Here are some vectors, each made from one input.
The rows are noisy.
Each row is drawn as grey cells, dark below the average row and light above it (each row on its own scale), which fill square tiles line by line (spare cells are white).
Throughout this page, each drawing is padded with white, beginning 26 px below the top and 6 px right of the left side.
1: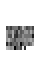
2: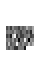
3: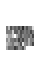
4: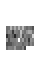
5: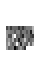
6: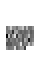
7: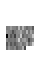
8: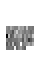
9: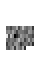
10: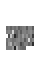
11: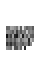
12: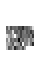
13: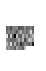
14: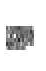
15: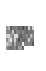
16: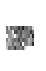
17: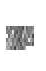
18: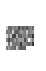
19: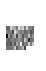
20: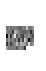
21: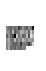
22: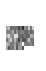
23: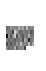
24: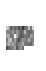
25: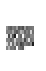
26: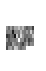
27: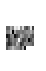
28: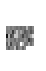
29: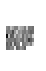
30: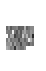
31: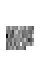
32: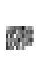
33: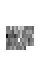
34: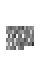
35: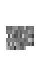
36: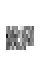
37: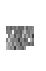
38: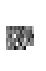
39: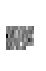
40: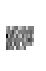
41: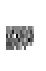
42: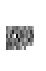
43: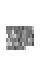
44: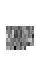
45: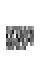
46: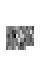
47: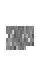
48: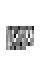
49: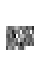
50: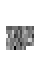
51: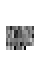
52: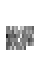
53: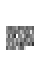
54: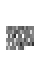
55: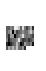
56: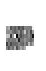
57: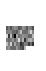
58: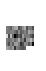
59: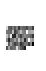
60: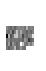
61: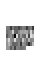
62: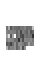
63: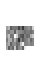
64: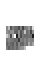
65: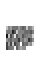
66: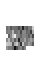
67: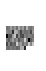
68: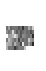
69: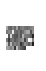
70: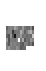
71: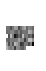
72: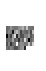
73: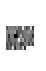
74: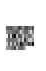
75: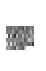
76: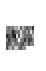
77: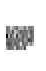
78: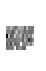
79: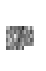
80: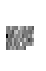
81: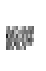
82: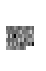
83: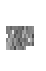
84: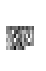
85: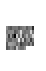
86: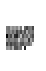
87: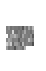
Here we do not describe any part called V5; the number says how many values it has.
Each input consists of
a true/false value, together with either a point on a 4-point line, or a value of V5.
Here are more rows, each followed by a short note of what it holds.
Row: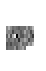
a point on a 4-point line and a true/false value
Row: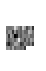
a true/false value and a value of V5
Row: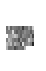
a point on a 4-point line and a true/false value
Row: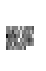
a true/false value and a value of V5
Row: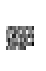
a true/false value and a value of V5
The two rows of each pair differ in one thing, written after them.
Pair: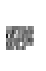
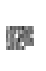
the place on the 4-point line
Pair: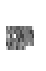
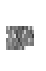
the place on the 4-point line
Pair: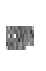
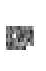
the place on the 4-point line
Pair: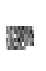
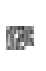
the true/false value
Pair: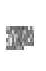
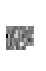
the place on the 4-point line
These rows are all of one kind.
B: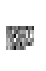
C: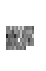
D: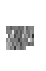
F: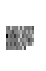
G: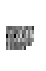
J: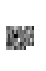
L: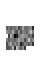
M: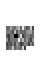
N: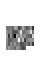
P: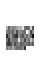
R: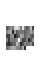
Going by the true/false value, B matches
C, F, G and N.
